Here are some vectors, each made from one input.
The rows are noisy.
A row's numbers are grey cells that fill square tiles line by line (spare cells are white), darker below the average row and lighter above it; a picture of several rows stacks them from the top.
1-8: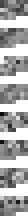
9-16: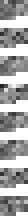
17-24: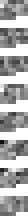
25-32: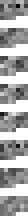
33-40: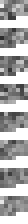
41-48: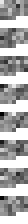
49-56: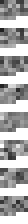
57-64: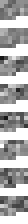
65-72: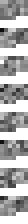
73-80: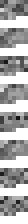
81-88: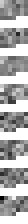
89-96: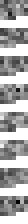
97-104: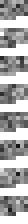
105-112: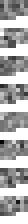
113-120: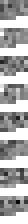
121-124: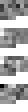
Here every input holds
a point on an 11-point line, together with either a point on a 6-point line, or a point on an 11-point line.
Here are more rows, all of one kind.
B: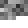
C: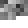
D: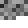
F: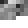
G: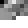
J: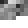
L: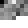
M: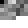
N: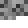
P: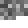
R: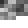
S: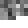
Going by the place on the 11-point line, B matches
C, F, J and N.
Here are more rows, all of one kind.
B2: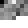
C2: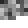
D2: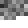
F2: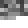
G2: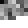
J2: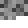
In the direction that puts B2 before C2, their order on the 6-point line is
B2, G2, C2, F2, J2, D2.
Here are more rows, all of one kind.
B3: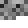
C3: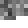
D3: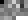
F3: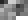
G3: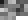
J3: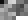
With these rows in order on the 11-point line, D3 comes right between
C3 and G3.
